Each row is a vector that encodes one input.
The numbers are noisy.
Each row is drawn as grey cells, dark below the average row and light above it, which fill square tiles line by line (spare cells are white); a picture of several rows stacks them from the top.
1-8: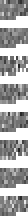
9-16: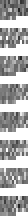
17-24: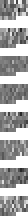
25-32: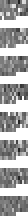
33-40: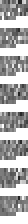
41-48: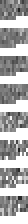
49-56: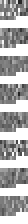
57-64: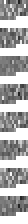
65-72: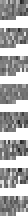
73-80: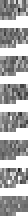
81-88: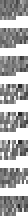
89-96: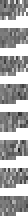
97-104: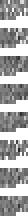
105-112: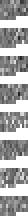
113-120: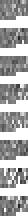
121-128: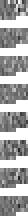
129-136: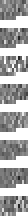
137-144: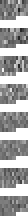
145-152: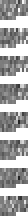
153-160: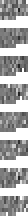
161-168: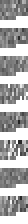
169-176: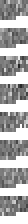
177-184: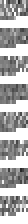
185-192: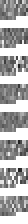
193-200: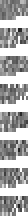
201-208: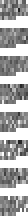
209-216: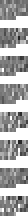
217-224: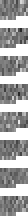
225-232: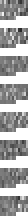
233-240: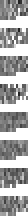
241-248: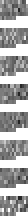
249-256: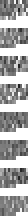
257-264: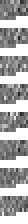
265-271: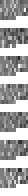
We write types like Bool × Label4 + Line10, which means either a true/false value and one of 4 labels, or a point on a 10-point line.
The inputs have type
Bool × Label5.
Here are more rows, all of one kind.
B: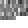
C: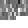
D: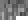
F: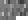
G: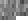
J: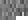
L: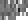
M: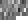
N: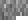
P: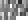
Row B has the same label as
G, J and N.
